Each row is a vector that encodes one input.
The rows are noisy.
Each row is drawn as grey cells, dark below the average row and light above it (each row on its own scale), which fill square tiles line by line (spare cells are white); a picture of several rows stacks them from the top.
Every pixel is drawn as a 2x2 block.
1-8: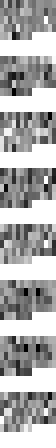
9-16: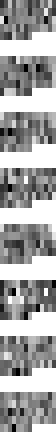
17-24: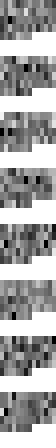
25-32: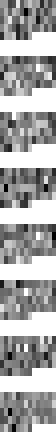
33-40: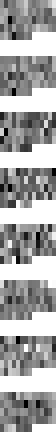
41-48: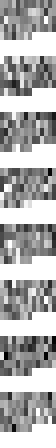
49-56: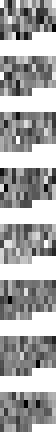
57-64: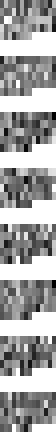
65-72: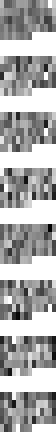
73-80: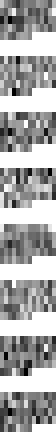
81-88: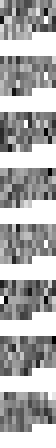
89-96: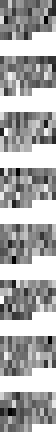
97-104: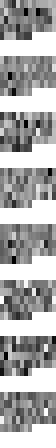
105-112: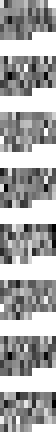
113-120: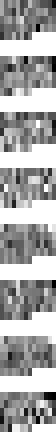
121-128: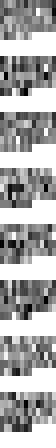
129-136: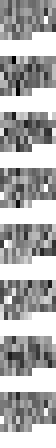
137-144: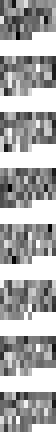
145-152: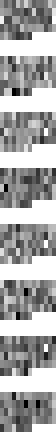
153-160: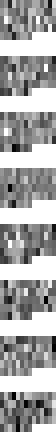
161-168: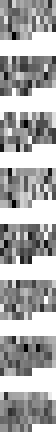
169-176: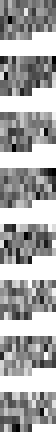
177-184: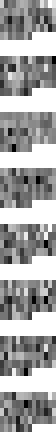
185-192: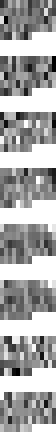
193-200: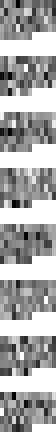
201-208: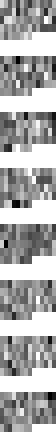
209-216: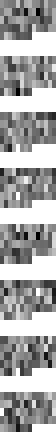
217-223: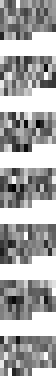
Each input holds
a point on an 8-point line, together with either a point on a 9-point circle, or a point on an 8-point line.
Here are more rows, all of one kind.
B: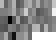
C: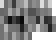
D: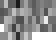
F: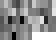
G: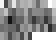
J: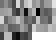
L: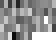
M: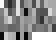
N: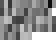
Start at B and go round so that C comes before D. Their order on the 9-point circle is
B, G, M, C, D, N, F, L, J.
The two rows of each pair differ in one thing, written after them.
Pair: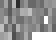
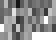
the place on the 9-point circle
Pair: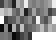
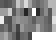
the place on the 9-point circle
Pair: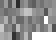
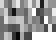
the place on the 8-point line
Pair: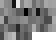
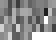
the place on the 8-point line
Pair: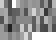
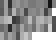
the place on the 9-point circle
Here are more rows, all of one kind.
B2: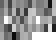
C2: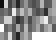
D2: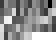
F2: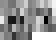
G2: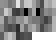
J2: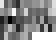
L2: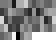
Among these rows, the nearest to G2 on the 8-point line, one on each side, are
B2 and L2.
